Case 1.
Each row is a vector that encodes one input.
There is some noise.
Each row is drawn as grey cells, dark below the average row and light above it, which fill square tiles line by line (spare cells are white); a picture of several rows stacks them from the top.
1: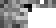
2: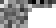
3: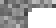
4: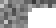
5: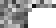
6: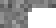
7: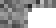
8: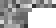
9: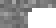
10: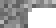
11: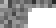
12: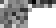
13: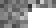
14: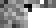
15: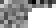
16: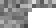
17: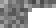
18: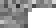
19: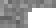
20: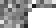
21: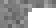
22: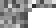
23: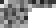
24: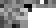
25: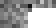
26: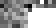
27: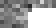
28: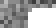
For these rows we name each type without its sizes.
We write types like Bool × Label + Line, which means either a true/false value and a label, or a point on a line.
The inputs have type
Tree.
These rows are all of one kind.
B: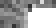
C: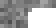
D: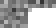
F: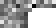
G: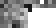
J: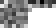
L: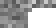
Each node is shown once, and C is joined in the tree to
B, D and L.
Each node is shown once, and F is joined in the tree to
L.
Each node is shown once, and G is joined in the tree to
B.
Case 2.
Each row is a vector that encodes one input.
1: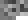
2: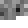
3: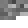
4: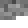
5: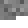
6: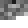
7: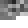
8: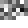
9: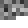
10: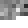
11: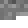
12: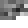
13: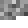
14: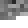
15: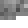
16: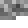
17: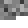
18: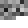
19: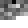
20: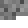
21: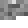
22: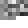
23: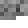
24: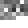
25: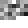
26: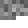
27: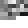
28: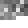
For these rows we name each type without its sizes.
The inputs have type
Line.
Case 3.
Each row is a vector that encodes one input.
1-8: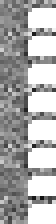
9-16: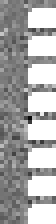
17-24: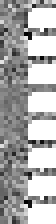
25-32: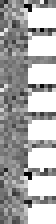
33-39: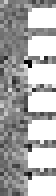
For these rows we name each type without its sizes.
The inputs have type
Tree.
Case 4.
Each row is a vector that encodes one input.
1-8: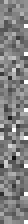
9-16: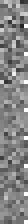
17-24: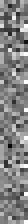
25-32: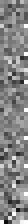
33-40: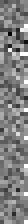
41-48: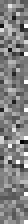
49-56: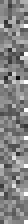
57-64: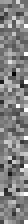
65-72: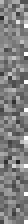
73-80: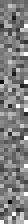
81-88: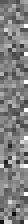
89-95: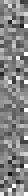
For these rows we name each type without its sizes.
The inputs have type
Line.
